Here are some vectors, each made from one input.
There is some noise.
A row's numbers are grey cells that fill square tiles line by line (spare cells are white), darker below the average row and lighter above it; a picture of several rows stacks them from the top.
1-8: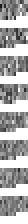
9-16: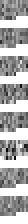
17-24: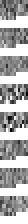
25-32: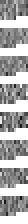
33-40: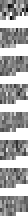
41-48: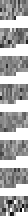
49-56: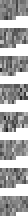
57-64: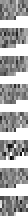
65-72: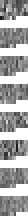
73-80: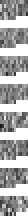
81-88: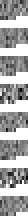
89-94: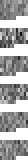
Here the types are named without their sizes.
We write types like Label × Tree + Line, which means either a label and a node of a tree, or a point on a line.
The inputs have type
List(Line).
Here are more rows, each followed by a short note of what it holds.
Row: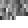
a list of one item
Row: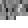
a list of two items
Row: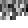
the empty list
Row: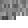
a list of three items
